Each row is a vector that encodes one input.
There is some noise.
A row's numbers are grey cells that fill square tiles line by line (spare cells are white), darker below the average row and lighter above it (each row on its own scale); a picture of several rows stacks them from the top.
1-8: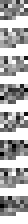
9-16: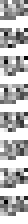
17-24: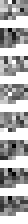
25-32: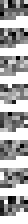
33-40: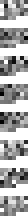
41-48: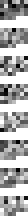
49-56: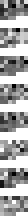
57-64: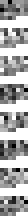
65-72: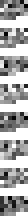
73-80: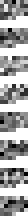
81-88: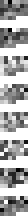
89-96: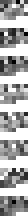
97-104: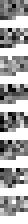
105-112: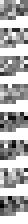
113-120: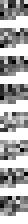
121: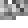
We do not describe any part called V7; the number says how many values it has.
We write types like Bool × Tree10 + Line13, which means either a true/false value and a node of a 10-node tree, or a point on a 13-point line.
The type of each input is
(Label11 + Tree11) × V7.
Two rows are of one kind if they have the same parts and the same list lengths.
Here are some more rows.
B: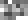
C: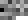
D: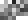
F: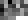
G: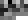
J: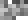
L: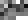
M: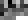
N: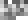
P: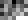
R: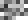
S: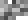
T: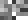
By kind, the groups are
B, J, N, P
C, D, F, G, L, M, R, S, T

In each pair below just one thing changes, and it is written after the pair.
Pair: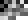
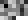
the label
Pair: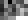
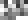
the value of V7
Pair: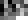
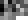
the label
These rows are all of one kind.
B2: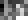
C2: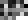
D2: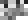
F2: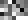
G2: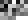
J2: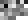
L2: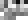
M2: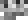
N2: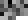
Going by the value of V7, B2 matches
F2 and J2.
